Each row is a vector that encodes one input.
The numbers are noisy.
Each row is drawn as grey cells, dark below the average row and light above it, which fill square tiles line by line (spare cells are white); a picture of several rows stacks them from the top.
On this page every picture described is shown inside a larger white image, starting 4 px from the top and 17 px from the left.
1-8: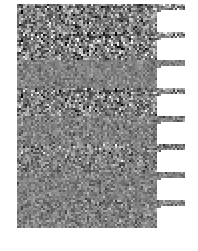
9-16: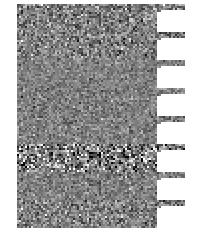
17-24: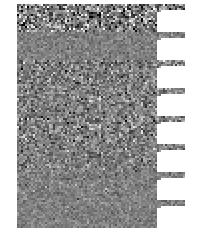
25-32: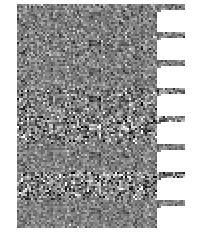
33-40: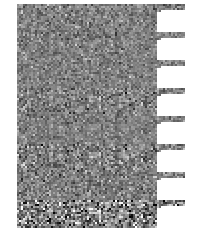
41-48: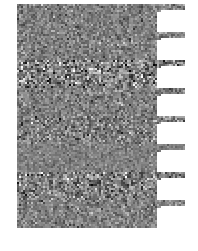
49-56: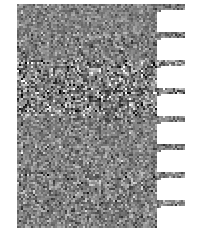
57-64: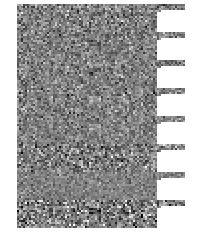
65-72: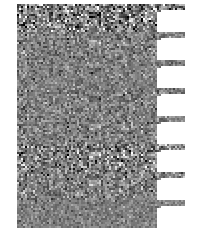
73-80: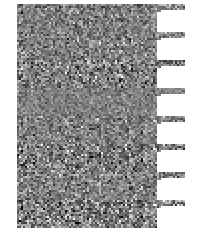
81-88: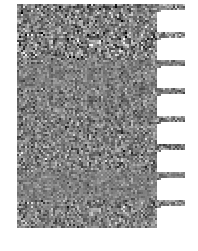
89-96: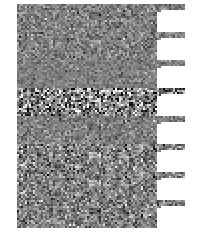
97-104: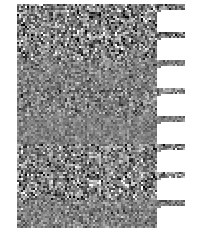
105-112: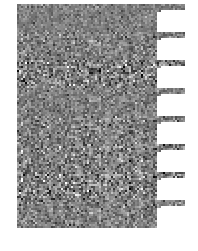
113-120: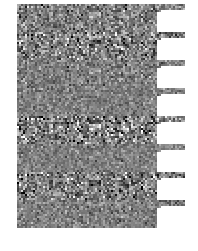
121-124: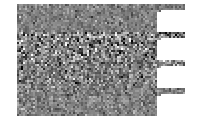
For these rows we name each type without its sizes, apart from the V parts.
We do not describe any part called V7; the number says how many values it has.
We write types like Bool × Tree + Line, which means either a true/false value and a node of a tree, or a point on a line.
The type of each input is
Label × (Tree + V7).
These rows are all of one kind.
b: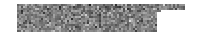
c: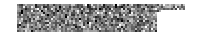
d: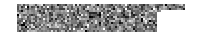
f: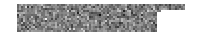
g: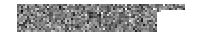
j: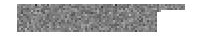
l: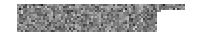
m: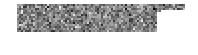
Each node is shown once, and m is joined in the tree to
c.
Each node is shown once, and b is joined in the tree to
f and g.
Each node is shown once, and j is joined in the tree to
c, d and g.
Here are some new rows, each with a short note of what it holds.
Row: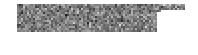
a label and a value of V7
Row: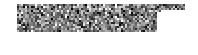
a label and a value of V7
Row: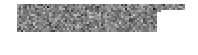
a label and a node of a tree
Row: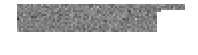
a label and a value of V7
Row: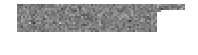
a label and a value of V7
